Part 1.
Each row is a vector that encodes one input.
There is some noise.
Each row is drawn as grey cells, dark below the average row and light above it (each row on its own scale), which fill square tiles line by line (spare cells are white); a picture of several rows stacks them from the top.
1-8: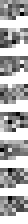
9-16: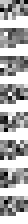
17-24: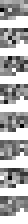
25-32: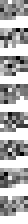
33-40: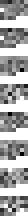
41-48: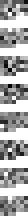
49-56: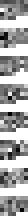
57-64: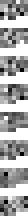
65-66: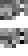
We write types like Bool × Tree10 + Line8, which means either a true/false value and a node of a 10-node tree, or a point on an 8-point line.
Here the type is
Bool × Bool × Bool.
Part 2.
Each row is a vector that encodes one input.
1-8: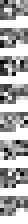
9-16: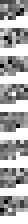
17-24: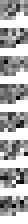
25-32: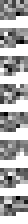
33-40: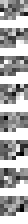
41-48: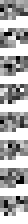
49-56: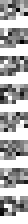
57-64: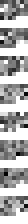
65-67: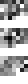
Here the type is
Bool × Bool × Bool × Bool + Unit.
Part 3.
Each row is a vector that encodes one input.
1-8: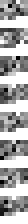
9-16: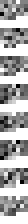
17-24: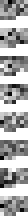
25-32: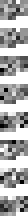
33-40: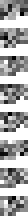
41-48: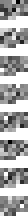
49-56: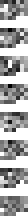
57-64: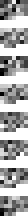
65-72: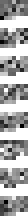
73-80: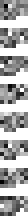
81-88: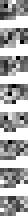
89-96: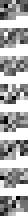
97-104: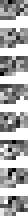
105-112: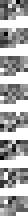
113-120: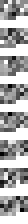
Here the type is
Bool × Bool × Bool.
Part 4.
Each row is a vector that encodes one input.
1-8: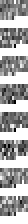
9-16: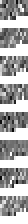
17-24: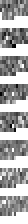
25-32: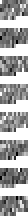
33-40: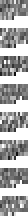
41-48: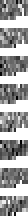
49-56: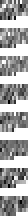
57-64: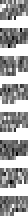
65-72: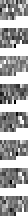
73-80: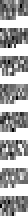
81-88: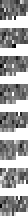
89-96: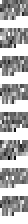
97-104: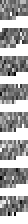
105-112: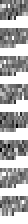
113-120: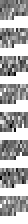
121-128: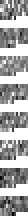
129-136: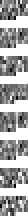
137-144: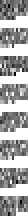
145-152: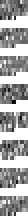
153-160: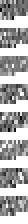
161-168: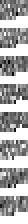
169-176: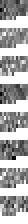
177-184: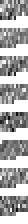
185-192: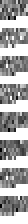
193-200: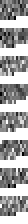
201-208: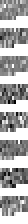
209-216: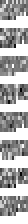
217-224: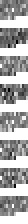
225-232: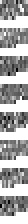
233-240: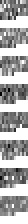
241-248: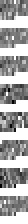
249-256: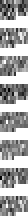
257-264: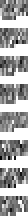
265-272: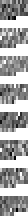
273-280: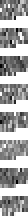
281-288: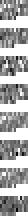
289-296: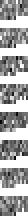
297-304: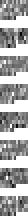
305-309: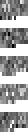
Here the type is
Label10.
